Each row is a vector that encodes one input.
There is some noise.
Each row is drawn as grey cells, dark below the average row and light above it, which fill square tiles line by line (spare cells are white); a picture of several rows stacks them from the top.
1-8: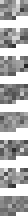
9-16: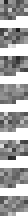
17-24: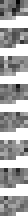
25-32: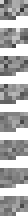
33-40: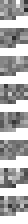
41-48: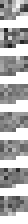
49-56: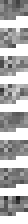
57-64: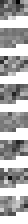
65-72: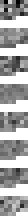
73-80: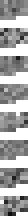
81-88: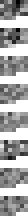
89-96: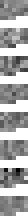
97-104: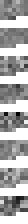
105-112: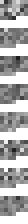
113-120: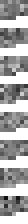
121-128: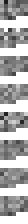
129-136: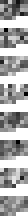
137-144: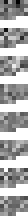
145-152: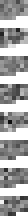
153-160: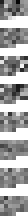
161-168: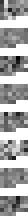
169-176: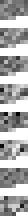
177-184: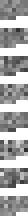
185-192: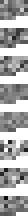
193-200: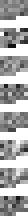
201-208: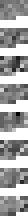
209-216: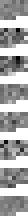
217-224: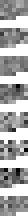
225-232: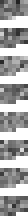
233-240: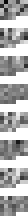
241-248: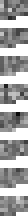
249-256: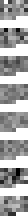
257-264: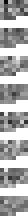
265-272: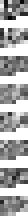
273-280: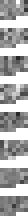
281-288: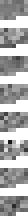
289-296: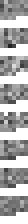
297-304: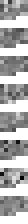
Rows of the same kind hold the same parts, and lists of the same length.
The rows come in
5 kinds.
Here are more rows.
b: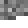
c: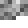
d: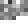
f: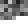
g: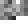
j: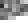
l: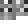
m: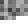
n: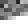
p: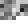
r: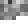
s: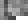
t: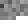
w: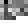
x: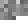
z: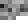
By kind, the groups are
b, c, d, g, r, t
f, j, m, n
l, s
p, w, x
z

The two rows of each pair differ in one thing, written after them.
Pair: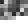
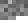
the node of the tree
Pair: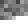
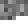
one of the three true/false values
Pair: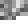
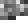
one of the three true/false values
